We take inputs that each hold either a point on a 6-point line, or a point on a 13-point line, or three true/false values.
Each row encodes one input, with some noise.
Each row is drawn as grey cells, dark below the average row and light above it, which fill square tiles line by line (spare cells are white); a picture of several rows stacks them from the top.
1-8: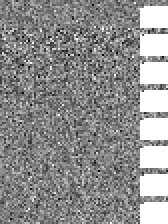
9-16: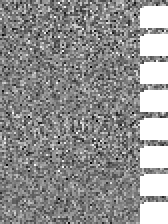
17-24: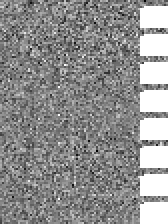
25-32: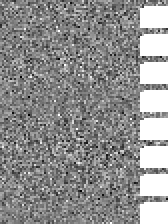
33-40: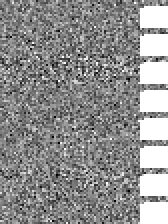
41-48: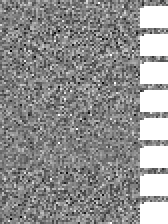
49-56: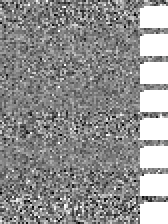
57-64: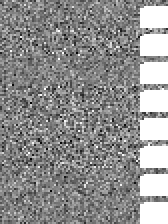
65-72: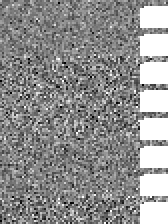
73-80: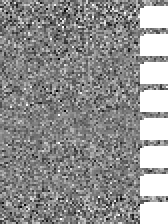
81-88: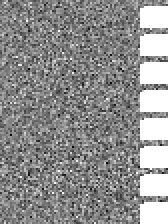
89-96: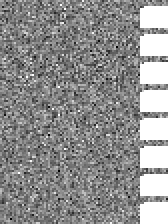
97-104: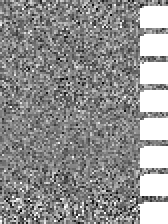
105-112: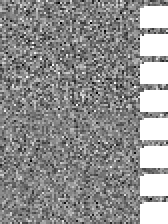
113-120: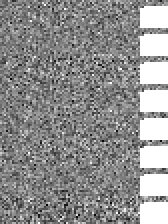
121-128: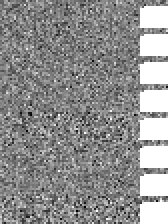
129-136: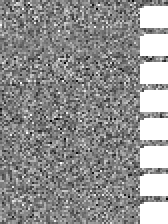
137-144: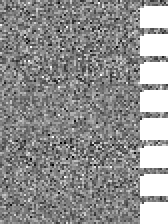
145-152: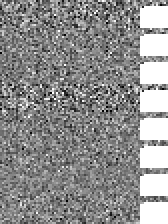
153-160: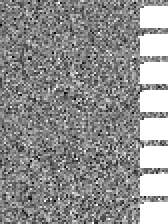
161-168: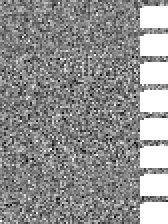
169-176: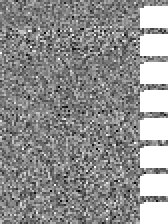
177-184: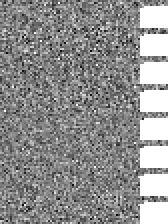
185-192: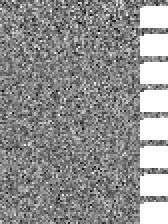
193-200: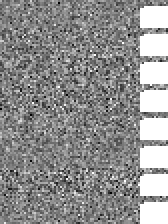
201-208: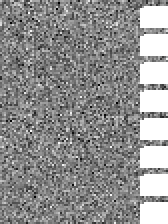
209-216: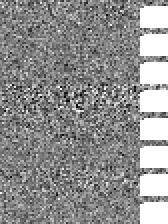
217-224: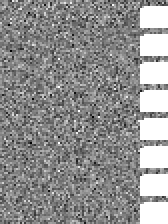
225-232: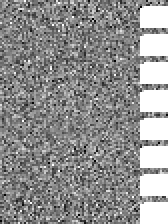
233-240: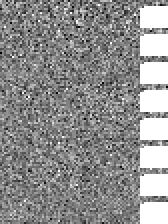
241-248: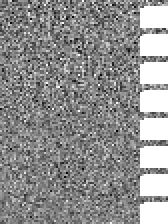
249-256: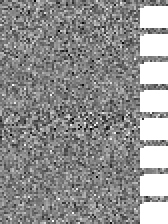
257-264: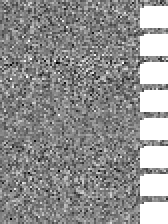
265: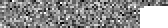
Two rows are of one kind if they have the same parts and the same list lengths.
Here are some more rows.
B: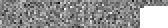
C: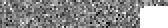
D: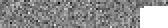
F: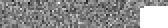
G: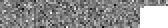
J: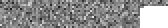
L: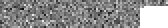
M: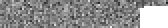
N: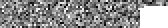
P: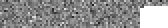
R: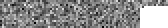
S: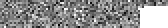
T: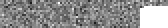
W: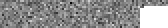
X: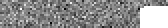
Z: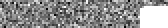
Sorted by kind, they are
B, D, M, P, S, W
C, G, J, L, R, X, Z
F, N, T

